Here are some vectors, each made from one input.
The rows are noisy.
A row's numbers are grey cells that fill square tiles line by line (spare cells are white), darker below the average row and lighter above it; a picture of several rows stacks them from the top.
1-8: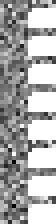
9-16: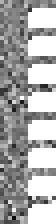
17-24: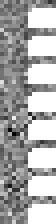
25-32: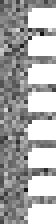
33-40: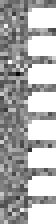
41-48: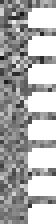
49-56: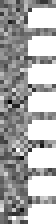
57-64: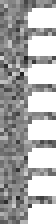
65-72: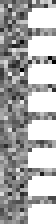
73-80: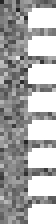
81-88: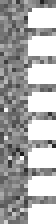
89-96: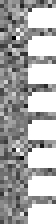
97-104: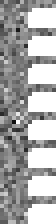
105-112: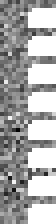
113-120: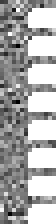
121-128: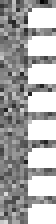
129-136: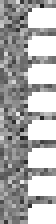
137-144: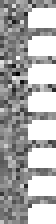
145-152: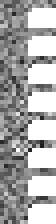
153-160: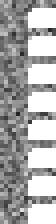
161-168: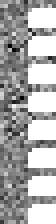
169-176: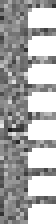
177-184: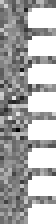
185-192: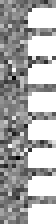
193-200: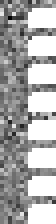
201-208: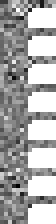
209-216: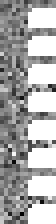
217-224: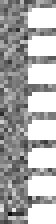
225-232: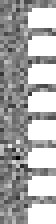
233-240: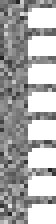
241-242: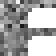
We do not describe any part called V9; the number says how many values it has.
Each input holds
either a point on a 6-point circle, or three true/false values and a value of V9.
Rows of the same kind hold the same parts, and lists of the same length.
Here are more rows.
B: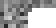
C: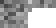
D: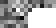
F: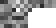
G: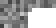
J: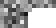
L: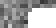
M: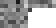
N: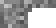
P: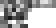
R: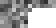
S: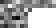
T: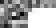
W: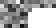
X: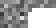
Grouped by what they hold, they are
B, C, G, L, M, N, R, X
D, F, J, P, S, T, W

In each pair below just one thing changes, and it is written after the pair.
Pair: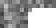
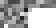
one of the three true/false values
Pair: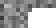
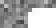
the value of V9
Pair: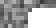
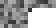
the value of V9
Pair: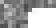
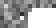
one of the three true/false values
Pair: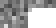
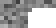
the value of V9
